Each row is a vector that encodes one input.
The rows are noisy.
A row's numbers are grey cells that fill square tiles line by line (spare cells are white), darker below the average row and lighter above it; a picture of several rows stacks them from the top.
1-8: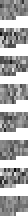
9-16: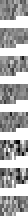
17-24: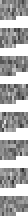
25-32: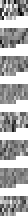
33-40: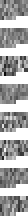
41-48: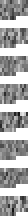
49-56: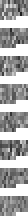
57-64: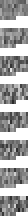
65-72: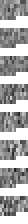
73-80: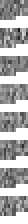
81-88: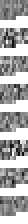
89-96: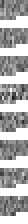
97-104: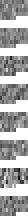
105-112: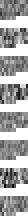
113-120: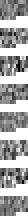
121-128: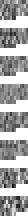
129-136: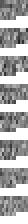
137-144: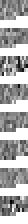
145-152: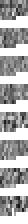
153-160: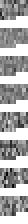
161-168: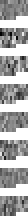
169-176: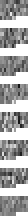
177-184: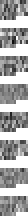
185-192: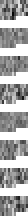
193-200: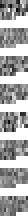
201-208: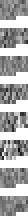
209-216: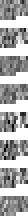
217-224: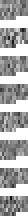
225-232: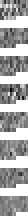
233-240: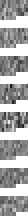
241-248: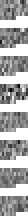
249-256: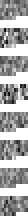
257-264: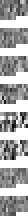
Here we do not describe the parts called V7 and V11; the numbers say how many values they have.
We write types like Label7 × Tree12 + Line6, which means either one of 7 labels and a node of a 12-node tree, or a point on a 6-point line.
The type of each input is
(Bool × Label5 × V7 + Label9) × Label5 + V11.
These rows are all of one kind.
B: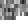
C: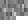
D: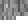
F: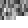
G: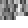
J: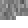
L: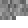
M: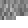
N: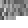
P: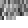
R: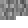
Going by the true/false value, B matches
D, G, M and P.
